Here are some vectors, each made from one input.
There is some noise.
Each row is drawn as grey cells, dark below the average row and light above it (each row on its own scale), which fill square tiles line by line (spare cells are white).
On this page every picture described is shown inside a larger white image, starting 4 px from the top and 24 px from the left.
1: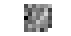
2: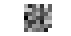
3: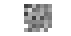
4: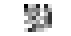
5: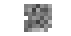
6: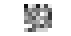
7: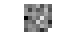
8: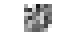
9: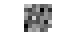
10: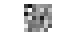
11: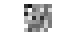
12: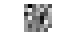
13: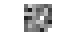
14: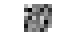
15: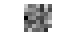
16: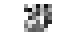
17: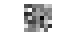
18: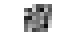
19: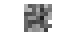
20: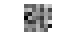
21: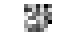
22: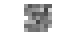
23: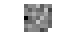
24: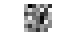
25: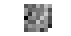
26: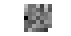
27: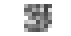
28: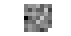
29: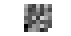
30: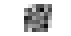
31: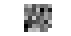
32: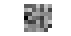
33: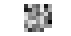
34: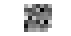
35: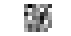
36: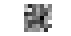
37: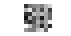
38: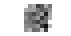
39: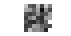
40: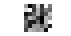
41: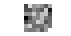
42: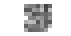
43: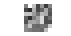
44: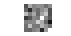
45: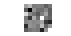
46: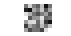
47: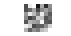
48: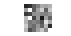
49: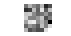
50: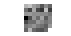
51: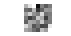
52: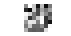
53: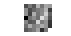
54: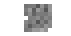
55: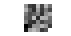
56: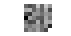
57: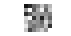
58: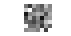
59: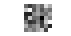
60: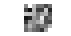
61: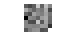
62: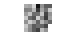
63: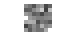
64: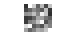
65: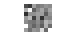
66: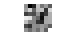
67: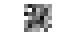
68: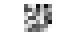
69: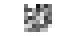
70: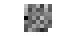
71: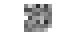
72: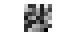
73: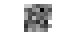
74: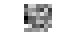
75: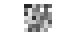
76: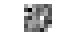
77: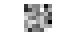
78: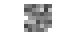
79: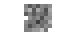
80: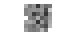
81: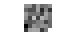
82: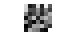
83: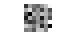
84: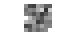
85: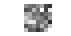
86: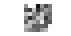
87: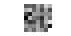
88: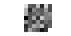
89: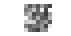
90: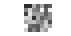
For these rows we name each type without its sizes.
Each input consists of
a point on each of two lines.
